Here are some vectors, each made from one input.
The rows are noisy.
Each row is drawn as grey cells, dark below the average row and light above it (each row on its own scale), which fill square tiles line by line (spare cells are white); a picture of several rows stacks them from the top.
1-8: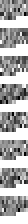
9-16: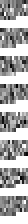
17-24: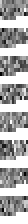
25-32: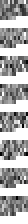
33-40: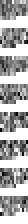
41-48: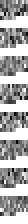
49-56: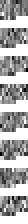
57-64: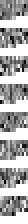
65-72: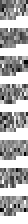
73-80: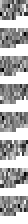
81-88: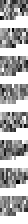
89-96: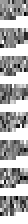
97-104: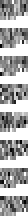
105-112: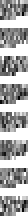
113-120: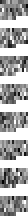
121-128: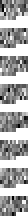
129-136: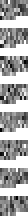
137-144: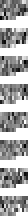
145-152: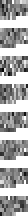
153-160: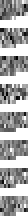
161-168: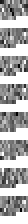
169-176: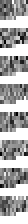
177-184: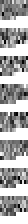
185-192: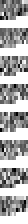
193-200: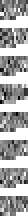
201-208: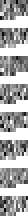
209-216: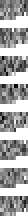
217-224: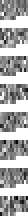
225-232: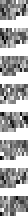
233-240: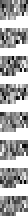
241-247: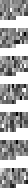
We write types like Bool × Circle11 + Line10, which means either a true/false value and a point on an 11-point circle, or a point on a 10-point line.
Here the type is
(Circle8 + Line6) × Tree10 + List2(Bool × Line5).
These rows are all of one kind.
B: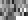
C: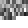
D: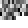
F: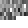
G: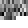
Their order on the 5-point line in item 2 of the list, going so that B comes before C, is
G, D, B, F, C.
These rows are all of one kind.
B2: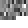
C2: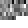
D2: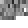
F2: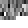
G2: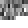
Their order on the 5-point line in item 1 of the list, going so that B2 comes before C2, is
D2, G2, F2, B2, C2.
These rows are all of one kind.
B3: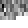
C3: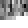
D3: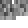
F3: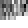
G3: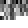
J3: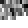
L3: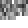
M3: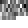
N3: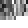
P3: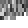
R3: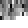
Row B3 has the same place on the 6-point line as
F3 and G3.
